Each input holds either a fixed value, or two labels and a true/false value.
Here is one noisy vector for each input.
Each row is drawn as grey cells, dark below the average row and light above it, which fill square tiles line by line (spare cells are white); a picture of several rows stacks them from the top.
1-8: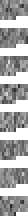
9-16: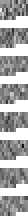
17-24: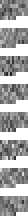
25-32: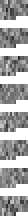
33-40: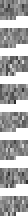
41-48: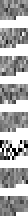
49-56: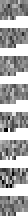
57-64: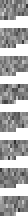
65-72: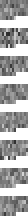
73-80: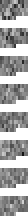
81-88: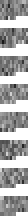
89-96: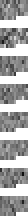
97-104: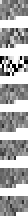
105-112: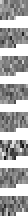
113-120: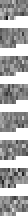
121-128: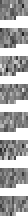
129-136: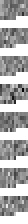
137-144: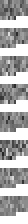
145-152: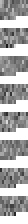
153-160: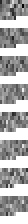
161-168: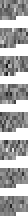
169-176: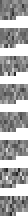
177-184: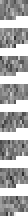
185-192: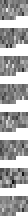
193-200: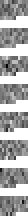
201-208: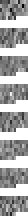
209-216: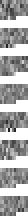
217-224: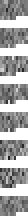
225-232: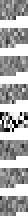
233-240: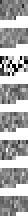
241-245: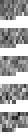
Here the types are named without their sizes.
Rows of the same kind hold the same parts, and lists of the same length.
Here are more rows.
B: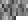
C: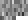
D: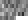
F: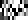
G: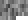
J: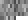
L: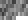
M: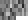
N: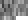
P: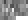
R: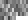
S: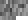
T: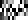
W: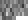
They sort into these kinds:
B, C, D, G, J, L, M, N, P, R, S, W
F, T

